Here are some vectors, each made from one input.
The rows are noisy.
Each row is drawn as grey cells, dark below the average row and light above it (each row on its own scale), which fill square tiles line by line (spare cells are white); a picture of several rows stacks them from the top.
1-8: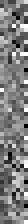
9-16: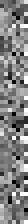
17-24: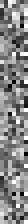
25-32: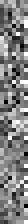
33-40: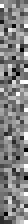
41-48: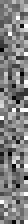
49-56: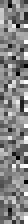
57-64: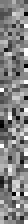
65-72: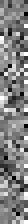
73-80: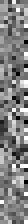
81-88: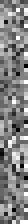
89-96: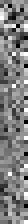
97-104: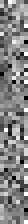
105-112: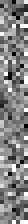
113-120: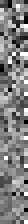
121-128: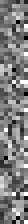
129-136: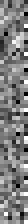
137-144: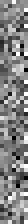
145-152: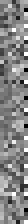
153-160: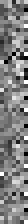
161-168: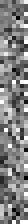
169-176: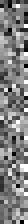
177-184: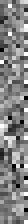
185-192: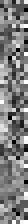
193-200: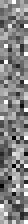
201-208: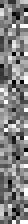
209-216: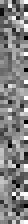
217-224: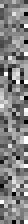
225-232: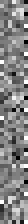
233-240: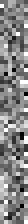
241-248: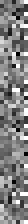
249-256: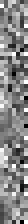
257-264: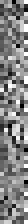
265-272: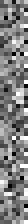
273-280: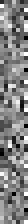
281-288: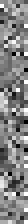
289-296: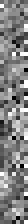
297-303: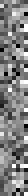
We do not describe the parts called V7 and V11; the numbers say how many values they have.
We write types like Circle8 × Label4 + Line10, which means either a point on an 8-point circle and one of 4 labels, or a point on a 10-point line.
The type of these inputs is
(Line6 + V7) × V11 + Line13.
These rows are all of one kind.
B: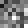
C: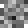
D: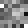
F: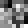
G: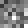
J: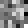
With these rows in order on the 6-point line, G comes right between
B and D.
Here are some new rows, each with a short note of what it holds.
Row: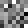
a value of V7 and a value of V11
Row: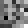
a point on a 13-point line
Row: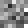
a point on a 6-point line and a value of V11
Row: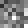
a point on a 6-point line and a value of V11
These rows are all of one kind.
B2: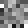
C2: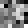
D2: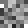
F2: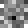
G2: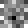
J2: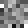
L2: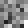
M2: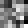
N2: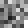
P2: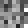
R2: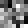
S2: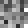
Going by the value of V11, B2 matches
D2, F2, G2 and J2.
